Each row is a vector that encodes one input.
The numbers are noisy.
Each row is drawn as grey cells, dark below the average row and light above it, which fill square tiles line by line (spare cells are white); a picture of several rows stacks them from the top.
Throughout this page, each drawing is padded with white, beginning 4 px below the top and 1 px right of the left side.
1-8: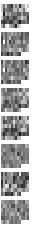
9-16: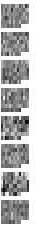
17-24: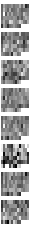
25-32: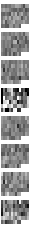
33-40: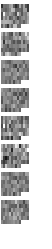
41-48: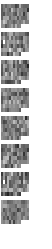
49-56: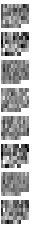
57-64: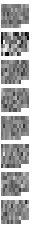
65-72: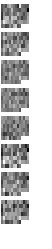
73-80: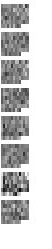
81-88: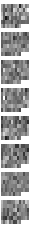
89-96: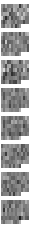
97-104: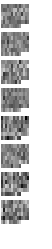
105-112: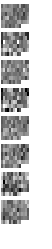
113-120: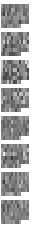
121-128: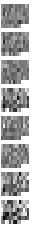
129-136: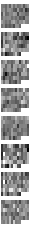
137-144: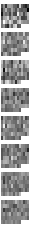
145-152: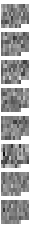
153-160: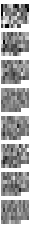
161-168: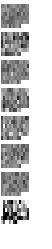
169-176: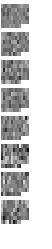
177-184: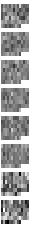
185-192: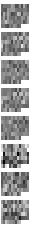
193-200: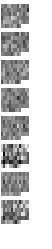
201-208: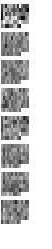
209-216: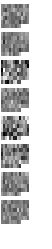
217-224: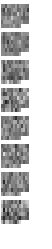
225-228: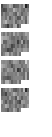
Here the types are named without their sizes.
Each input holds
a point on a line and a true/false value, together with either a point on a circle, or a label.
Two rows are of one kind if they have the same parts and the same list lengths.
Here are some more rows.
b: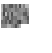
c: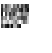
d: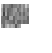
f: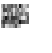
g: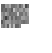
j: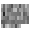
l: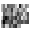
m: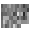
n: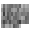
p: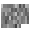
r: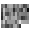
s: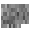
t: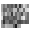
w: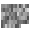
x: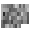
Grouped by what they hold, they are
b, d, j, m, n, p, r, s, x
c, f, g, l, t, w

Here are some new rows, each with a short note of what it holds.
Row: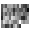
a point on a circle, a point on a line and a true/false value
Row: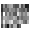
a label, a point on a line and a true/false value
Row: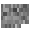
a point on a circle, a point on a line and a true/false value
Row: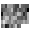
a point on a circle, a point on a line and a true/false value
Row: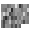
a label, a point on a line and a true/false value
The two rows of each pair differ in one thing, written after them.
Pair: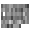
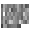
the label
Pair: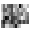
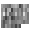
the true/false value
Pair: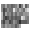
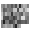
the label
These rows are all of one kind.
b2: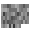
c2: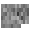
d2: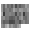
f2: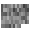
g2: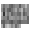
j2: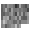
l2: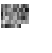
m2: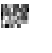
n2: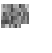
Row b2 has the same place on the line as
d2, f2 and l2.
